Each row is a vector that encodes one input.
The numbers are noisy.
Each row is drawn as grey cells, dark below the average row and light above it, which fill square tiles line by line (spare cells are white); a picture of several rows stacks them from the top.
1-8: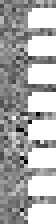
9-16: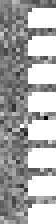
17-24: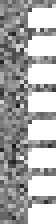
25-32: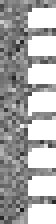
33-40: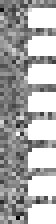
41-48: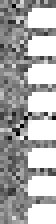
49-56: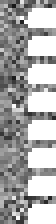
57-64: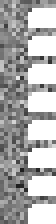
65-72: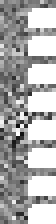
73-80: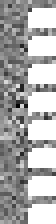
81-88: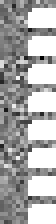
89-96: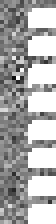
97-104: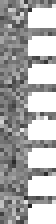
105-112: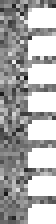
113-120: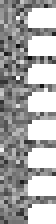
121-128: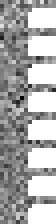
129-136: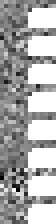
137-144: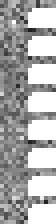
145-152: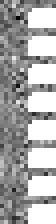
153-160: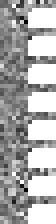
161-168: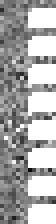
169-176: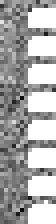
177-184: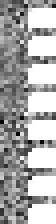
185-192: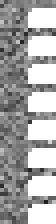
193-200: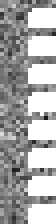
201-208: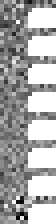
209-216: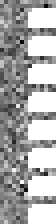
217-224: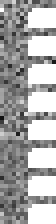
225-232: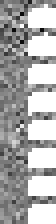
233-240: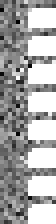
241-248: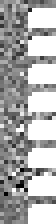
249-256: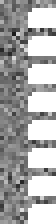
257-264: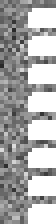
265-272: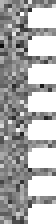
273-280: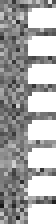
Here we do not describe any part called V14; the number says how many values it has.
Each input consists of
either one of 8 labels and four true/false values, or two values of V14.
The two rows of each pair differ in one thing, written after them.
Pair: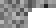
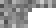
the label
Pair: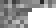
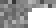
one of the four true/false values
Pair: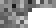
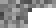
the label
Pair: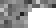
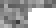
the label
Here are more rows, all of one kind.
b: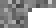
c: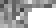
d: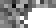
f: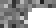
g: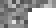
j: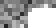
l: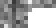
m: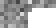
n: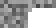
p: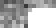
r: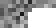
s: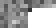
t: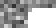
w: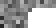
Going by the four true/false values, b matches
f, l and w.
